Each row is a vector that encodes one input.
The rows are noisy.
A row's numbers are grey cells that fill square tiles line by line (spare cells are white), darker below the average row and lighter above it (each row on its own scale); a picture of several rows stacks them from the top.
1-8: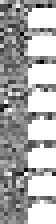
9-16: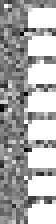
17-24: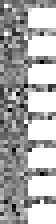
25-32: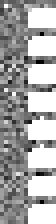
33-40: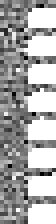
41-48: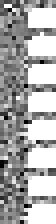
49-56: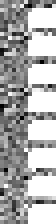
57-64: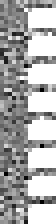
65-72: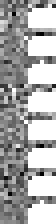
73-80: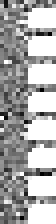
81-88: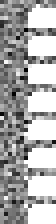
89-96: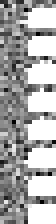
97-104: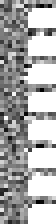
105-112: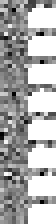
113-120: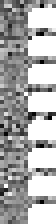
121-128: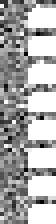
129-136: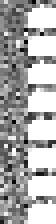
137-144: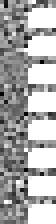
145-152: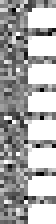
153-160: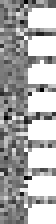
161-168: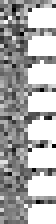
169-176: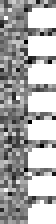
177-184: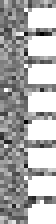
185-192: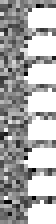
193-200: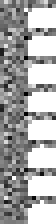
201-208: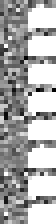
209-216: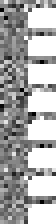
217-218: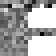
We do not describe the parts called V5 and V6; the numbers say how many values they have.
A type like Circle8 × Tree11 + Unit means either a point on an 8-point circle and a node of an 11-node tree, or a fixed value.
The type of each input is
Bool × (Line12 + V6) × V5 + Line7.
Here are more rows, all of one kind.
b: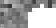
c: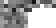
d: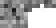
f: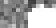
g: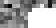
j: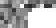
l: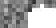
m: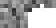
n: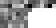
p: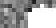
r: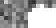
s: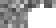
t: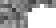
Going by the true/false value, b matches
c and m.
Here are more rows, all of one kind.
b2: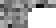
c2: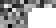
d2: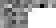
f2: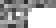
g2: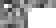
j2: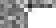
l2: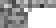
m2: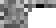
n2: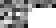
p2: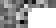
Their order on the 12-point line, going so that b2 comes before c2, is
j2, l2, m2, b2, d2, c2, g2, n2, f2, p2.
